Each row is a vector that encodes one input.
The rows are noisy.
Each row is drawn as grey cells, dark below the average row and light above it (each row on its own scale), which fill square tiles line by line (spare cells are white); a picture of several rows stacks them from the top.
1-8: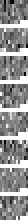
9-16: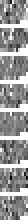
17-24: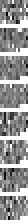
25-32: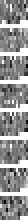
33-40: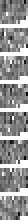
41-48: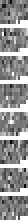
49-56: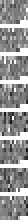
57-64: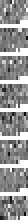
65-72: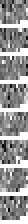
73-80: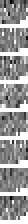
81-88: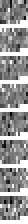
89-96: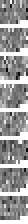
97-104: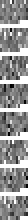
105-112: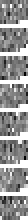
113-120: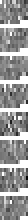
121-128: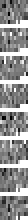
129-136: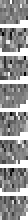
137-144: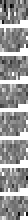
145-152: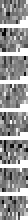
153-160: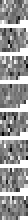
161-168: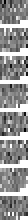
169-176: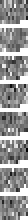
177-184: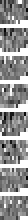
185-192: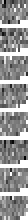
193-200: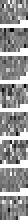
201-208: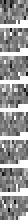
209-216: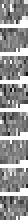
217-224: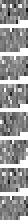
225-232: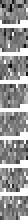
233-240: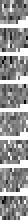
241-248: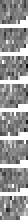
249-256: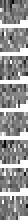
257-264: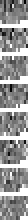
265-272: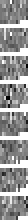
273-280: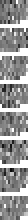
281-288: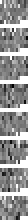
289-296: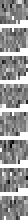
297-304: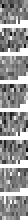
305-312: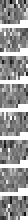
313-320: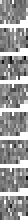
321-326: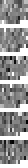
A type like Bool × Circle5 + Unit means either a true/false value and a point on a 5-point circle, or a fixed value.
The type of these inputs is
(Bool × Bool × Bool + Label5) × Tree15.
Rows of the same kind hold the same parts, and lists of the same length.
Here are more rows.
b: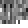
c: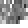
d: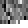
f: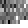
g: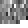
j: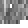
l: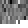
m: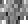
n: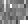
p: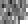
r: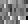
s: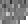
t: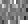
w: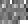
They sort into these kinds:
b, d, f, l, p, s
c, g, j, m, n, r, t, w

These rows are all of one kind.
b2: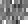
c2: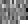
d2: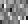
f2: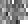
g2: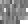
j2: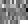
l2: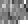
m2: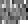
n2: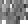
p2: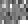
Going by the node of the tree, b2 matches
c2, j2, m2 and n2.
